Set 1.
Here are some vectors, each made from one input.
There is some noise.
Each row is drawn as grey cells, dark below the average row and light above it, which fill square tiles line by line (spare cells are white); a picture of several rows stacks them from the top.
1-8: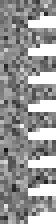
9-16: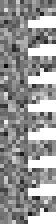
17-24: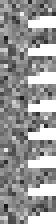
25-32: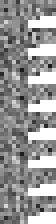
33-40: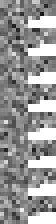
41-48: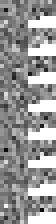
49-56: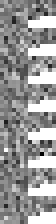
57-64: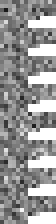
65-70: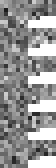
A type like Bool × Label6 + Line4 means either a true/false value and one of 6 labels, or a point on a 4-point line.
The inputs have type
Bool × Bool × Bool × Bool.
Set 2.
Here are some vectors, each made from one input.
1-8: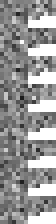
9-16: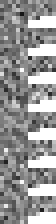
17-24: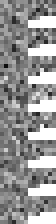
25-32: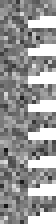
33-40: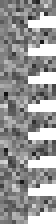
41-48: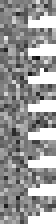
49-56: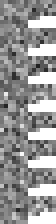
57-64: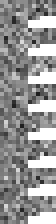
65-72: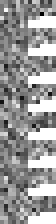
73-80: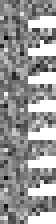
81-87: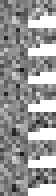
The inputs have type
Bool × Bool × Bool × Bool.
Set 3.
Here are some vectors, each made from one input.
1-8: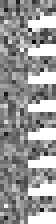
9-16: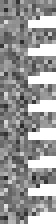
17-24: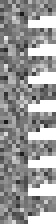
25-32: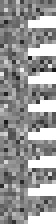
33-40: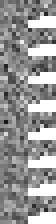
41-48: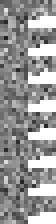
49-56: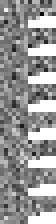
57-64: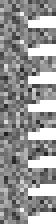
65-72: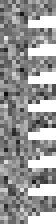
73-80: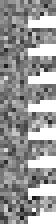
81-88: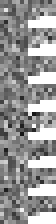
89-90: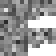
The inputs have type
Bool × Bool × Bool × Bool.
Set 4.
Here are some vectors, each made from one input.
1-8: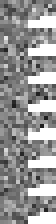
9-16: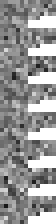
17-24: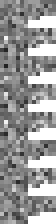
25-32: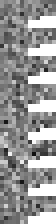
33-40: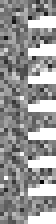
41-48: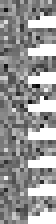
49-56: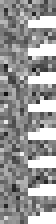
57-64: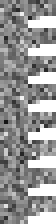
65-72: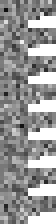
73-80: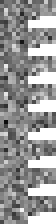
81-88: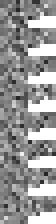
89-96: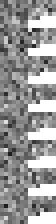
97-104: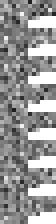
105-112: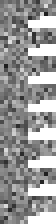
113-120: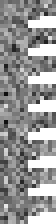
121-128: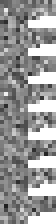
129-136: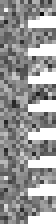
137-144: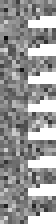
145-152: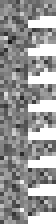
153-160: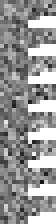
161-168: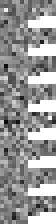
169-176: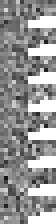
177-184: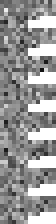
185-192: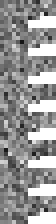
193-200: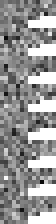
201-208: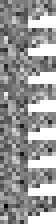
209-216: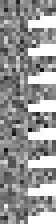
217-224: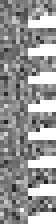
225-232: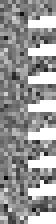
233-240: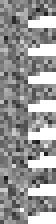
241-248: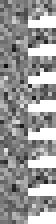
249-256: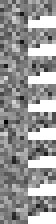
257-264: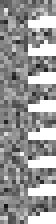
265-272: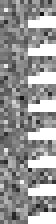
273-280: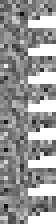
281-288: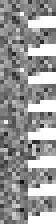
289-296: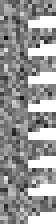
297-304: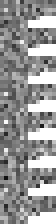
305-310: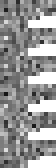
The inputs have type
Bool × Bool × Bool × Bool.
